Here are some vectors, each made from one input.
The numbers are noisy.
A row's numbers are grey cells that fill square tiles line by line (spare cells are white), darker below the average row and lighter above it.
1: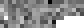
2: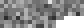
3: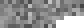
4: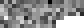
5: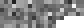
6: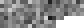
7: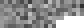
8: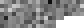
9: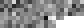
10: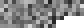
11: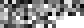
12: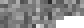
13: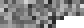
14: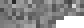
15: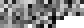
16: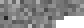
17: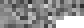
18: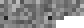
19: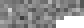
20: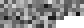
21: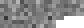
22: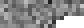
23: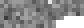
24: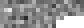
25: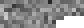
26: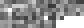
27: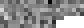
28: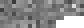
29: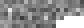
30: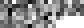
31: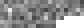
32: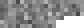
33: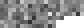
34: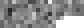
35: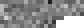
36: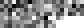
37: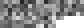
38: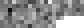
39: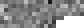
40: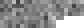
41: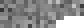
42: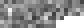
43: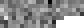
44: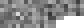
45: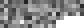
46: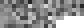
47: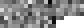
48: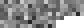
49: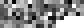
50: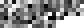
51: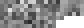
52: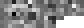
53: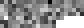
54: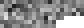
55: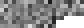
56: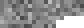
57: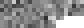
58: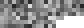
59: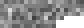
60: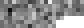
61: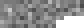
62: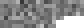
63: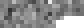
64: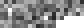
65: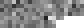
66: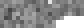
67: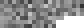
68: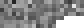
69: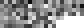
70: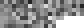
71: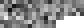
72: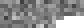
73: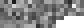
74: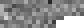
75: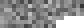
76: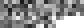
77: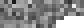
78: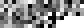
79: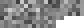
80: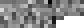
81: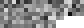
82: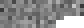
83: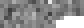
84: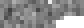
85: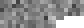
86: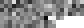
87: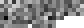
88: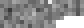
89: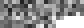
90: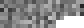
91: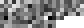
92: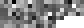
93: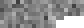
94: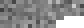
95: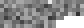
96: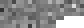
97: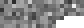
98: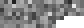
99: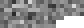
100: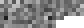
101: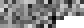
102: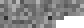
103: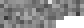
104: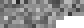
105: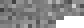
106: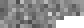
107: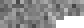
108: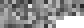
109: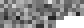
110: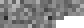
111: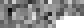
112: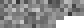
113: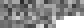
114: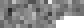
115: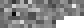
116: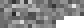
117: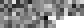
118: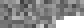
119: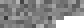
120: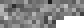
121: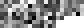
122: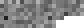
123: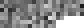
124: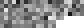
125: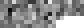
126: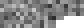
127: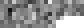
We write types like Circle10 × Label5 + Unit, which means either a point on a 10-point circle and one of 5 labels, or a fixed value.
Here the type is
(Bool × Bool × Bool × Bool + Label6 × Label6) × Label6.
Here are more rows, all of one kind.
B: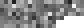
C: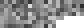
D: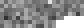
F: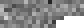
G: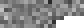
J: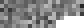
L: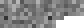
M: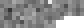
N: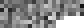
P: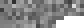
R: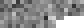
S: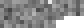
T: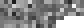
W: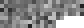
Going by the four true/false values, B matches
G, L and M.
